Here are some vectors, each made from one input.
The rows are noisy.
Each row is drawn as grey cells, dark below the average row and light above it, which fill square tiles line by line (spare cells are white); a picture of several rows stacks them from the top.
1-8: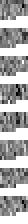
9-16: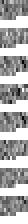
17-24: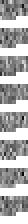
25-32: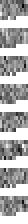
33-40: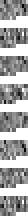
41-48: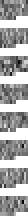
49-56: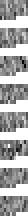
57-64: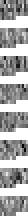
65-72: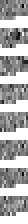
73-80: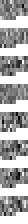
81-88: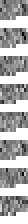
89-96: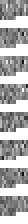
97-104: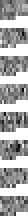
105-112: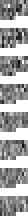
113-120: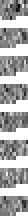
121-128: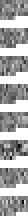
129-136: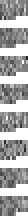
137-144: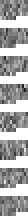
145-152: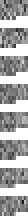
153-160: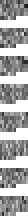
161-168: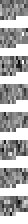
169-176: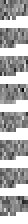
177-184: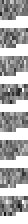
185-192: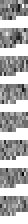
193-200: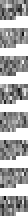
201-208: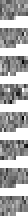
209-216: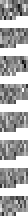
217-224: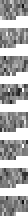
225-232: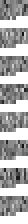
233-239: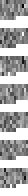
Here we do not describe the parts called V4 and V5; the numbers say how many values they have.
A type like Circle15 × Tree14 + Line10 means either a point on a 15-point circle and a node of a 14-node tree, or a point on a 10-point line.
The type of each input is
(Bool × Bool × Bool × (Line6 + Line8) + V4) × V5.
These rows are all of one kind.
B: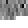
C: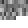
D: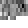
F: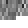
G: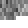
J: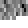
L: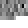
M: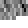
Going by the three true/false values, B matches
D and M.
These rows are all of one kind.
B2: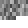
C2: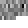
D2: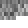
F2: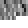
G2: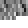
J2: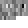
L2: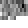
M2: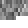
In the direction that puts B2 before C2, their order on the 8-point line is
M2, L2, B2, J2, F2, G2, C2, D2.
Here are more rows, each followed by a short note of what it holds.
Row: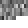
a point on a 6-point line, three true/false values and a value of V5
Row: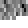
a point on an 8-point line, three true/false values and a value of V5
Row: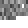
a point on a 6-point line, three true/false values and a value of V5
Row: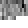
a point on an 8-point line, three true/false values and a value of V5
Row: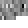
a point on an 8-point line, three true/false values and a value of V5
